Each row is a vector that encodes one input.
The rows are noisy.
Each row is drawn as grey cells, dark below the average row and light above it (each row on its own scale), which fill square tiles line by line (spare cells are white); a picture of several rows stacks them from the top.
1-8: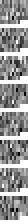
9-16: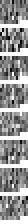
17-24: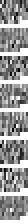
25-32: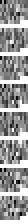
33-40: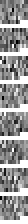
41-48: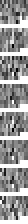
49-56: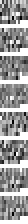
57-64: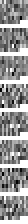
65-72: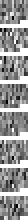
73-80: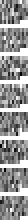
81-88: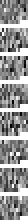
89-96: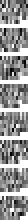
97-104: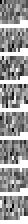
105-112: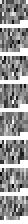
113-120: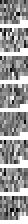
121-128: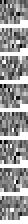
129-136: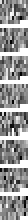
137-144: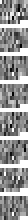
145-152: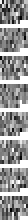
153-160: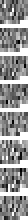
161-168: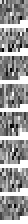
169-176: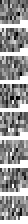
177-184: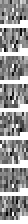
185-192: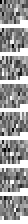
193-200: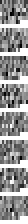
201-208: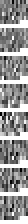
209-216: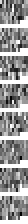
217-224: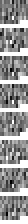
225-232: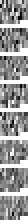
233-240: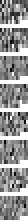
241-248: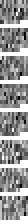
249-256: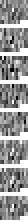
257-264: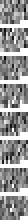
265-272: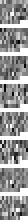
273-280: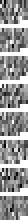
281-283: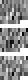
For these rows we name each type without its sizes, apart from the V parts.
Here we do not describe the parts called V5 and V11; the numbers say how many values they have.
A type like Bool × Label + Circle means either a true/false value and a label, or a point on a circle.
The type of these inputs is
(Bool × Circle + Unit) × V5 + Label × V11.
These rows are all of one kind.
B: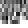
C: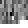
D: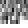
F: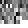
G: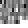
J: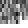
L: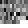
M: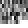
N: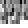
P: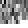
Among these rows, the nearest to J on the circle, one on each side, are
C and D.
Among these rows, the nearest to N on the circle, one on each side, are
B and P.
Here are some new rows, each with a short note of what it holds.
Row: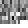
a label and a value of V11
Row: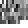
a label and a value of V11
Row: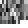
a label and a value of V11
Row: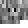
a label and a value of V11
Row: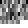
a value of V5
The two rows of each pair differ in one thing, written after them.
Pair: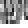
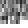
the true/false value
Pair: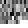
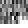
the place on the circle
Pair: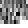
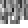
the value of V5
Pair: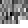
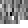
the true/false value
